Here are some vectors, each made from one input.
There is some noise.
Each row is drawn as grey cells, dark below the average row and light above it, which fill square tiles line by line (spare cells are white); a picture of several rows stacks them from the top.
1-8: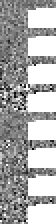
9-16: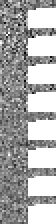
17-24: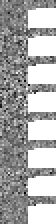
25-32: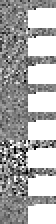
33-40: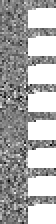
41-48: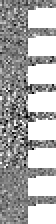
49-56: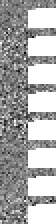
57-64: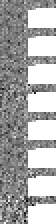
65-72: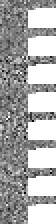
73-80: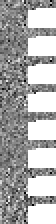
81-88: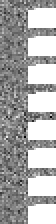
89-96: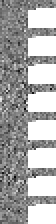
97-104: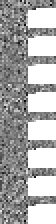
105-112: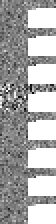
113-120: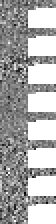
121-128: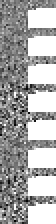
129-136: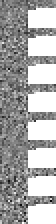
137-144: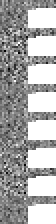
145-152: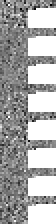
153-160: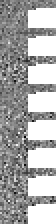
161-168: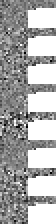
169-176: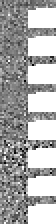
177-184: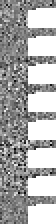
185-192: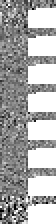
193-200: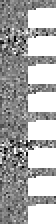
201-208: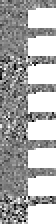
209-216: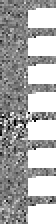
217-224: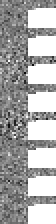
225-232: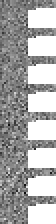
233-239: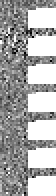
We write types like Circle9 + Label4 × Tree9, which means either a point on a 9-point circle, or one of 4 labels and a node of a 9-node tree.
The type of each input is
Bool × Label12 + (Circle5 + Line3 × Line7) × Circle9.
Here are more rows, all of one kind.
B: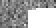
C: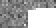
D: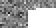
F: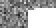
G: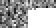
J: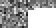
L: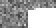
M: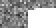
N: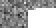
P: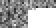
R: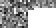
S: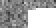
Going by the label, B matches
C, J and L.
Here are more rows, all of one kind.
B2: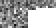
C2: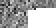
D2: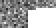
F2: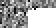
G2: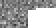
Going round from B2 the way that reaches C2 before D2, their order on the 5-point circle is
B2, C2, G2, F2, D2.
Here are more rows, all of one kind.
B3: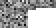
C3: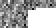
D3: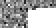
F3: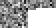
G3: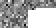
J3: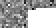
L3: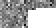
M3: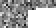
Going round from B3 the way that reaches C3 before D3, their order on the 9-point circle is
B3, G3, M3, C3, F3, L3, D3, J3.
